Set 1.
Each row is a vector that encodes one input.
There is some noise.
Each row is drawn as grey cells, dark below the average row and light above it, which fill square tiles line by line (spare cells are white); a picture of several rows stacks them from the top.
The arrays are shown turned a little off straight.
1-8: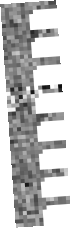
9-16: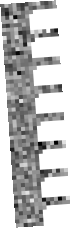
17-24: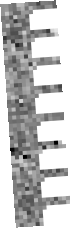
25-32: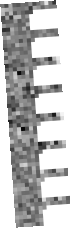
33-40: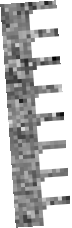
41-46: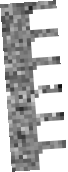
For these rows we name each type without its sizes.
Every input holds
a point on a line.
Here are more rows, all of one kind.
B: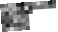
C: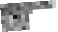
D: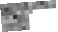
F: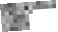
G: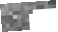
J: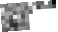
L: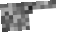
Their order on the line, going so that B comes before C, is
L, B, G, J, F, D, C.
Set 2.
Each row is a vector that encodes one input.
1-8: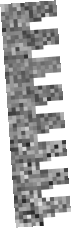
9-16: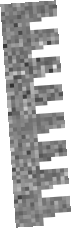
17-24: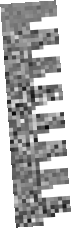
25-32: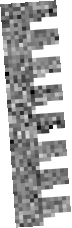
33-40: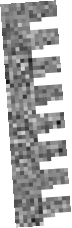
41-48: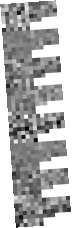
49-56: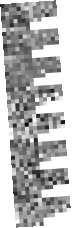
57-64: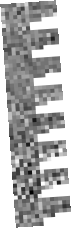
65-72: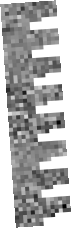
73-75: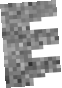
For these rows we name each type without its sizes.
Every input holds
either a fixed value, or a node of a tree.
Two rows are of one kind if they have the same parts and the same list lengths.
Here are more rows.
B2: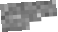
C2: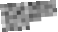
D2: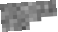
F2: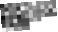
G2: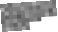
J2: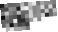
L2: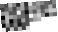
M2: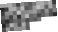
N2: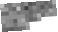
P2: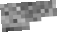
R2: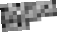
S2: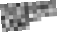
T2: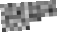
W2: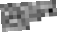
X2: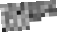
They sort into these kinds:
B2, C2, D2, F2, G2, J2, L2, N2, P2, S2, T2, W2, X2
M2, R2

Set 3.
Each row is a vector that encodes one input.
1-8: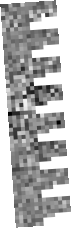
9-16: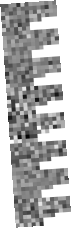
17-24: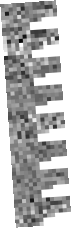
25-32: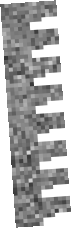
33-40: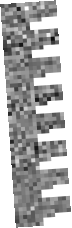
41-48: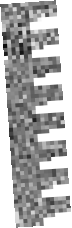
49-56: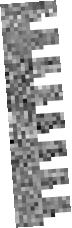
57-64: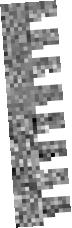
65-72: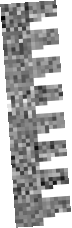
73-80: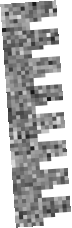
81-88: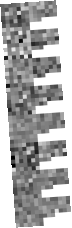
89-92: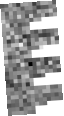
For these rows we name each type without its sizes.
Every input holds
a label.
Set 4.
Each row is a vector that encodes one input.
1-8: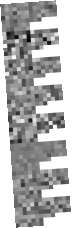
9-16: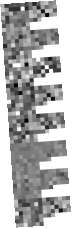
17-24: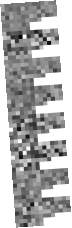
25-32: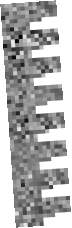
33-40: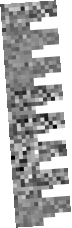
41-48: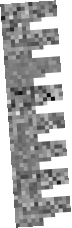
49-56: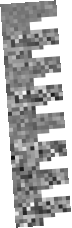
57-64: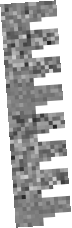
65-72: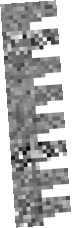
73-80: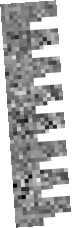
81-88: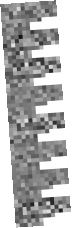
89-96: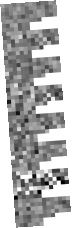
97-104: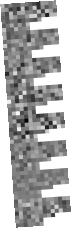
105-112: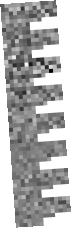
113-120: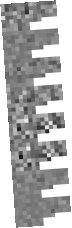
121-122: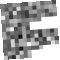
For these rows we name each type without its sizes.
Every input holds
either a fixed value, or three true/false values.
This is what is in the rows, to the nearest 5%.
About 5% of them hold a fixed value. The rest hold three true/false values.
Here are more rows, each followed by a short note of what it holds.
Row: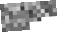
three true/false values
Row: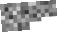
a fixed value
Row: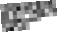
a fixed value
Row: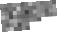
three true/false values
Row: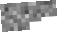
a fixed value
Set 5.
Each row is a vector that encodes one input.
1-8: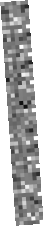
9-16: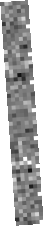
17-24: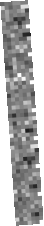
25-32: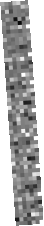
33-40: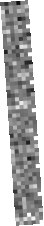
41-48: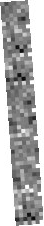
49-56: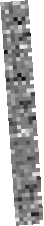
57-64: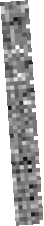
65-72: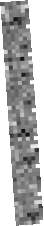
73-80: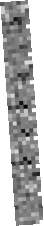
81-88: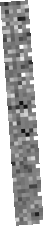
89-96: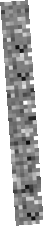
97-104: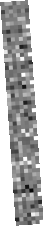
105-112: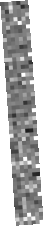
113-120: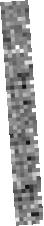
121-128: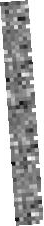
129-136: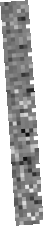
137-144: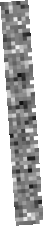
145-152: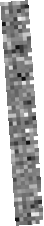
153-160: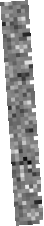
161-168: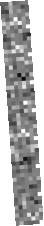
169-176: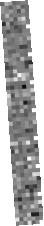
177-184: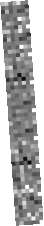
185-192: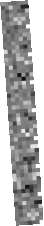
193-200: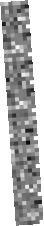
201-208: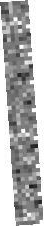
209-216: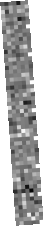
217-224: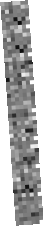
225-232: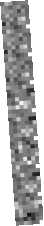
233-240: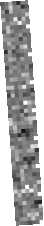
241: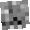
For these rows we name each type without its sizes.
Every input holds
four true/false values.
